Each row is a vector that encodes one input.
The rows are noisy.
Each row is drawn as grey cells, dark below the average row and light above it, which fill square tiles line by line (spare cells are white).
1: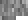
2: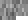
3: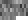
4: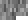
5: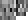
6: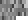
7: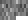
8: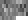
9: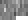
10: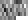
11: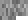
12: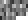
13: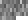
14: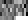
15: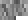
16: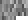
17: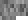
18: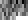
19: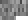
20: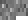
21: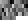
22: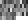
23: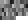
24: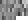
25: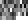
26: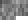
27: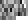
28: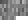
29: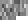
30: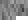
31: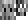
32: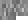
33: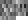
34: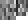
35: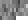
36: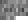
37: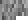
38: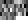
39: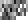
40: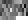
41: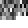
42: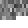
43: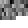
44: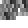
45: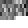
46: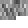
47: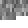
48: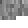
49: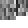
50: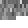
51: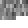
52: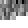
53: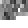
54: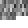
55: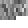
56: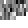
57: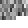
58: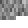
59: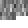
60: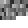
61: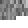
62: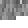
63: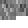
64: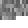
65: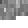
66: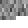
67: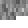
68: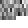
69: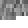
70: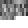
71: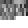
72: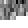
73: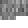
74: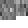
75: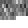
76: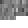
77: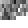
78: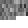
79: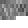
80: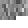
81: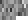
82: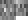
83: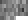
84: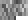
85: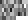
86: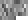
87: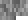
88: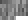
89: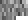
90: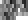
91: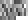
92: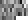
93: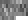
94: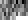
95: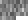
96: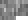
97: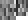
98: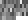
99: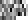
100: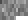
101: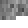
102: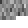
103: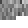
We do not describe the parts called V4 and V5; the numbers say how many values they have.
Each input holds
either a point on a 6-point circle, a true/false value and a value of V5, or a value of V4.
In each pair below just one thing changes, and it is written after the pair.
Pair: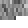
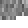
the true/false value
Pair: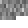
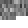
the true/false value
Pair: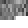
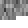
the true/false value
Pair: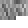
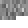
the value of V5
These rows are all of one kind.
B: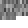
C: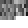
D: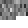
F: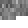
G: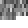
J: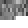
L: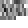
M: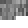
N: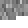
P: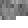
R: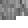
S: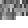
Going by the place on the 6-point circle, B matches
G, J, N and S.
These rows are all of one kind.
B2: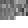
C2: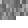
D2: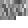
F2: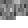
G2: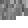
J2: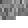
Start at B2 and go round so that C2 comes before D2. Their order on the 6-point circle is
B2, C2, G2, D2, F2, J2.
